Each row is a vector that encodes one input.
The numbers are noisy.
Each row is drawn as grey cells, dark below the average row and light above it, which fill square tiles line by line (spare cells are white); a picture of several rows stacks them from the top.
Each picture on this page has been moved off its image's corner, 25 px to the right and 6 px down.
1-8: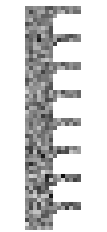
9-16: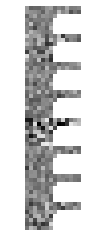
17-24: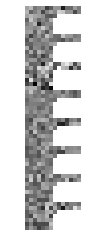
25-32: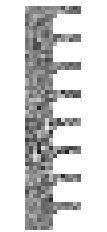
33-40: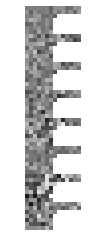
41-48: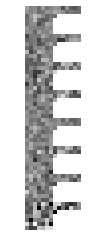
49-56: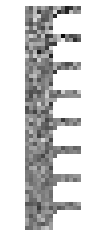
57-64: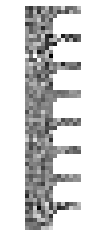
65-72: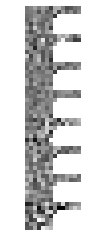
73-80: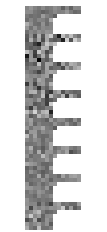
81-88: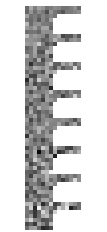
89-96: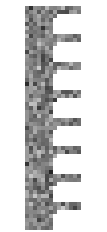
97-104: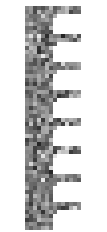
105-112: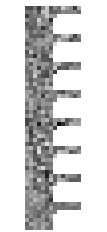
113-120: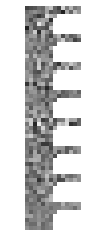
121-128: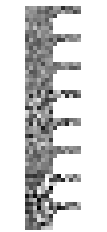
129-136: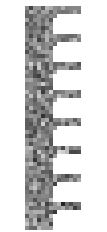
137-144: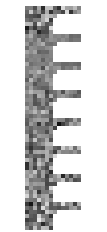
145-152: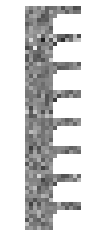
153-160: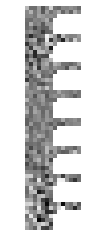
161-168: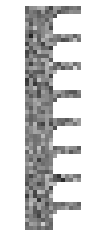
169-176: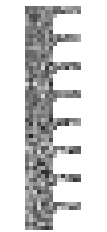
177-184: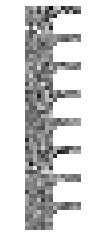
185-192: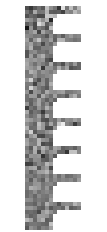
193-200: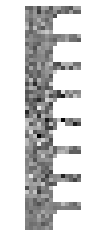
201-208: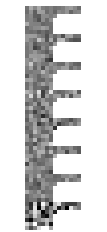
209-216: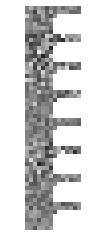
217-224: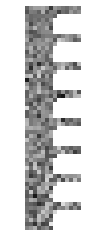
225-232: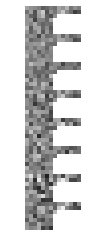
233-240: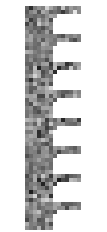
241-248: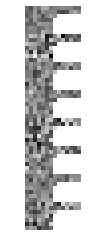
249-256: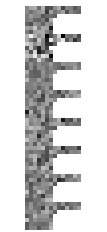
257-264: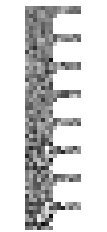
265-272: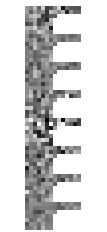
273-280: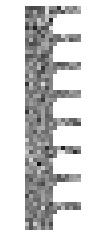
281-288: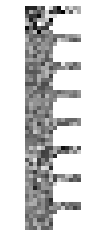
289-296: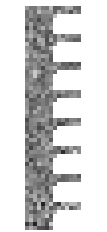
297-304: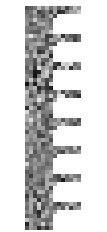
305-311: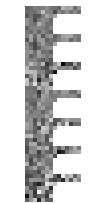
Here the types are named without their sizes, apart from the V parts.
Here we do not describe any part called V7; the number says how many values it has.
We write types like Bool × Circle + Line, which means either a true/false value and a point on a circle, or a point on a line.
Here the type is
(Circle + List(V7)) × Line.
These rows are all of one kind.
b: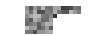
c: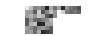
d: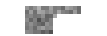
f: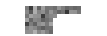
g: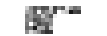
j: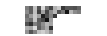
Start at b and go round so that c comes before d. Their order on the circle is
b, c, d, j, g, f.
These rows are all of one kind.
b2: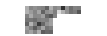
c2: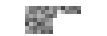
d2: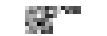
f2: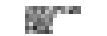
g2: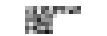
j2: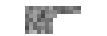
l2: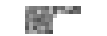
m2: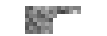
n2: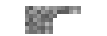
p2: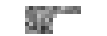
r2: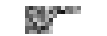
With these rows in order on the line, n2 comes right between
g2 and r2.
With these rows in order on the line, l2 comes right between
j2 and m2.
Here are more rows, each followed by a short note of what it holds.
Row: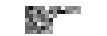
a point on a circle and a point on a line
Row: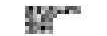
a point on a circle and a point on a line
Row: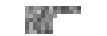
a point on a circle and a point on a line
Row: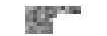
a point on a line, together with a list of two items
